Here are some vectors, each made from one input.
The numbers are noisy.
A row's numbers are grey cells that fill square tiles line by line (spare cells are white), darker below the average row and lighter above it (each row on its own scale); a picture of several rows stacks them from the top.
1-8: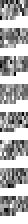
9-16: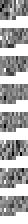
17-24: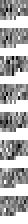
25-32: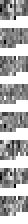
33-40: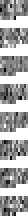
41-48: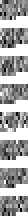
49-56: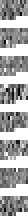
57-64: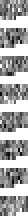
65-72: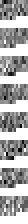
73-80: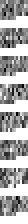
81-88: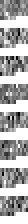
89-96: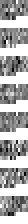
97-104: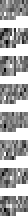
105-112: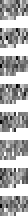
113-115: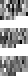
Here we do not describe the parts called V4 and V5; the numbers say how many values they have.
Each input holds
a value of V4 and a value of V5, together with either a point on a 6-point circle and a true/false value, or a fixed value.
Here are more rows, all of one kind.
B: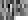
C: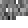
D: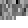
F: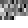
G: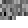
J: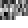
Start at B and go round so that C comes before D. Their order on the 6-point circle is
B, C, J, G, D, F.
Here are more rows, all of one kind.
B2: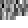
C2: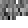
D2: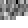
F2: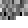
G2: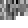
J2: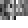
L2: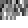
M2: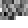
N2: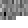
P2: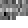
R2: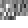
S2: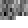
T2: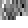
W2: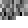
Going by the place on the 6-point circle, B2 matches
C2, F2, J2 and S2.
